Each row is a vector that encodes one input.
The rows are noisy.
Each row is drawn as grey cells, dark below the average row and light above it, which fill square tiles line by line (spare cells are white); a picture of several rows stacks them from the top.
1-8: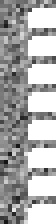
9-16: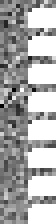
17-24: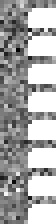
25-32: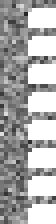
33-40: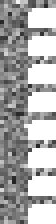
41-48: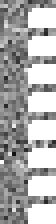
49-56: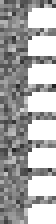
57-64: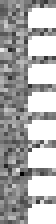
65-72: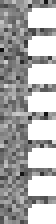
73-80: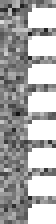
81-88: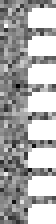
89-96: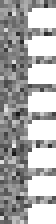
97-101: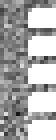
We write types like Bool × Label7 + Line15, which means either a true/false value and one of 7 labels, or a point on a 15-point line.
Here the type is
Circle10.
